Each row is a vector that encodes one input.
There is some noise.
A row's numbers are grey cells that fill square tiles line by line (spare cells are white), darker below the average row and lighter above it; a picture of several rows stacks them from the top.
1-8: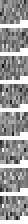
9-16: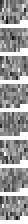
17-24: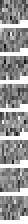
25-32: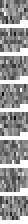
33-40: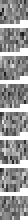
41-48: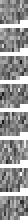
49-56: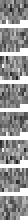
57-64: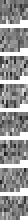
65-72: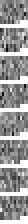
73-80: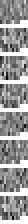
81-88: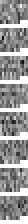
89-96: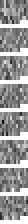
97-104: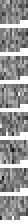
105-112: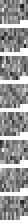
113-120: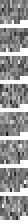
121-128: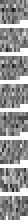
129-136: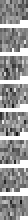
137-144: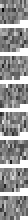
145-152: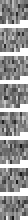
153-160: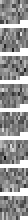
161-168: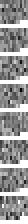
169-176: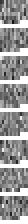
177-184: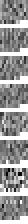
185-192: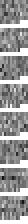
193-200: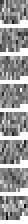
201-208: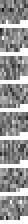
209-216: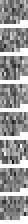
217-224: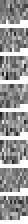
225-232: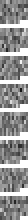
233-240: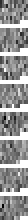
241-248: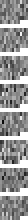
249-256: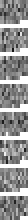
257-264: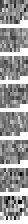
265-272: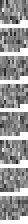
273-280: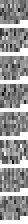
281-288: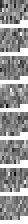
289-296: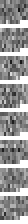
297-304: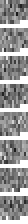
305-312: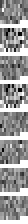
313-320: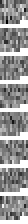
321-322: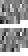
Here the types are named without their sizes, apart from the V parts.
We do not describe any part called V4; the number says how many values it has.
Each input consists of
a list of items, each a point on a line and a value of V4.
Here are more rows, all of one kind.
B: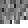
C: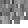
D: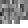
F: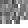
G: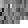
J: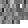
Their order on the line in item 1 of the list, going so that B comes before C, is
B, F, C, D, G, J.
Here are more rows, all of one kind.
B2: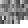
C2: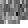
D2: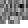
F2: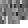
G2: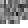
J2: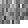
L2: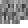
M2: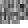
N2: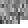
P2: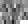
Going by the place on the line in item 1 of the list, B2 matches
C2, D2, G2 and M2.
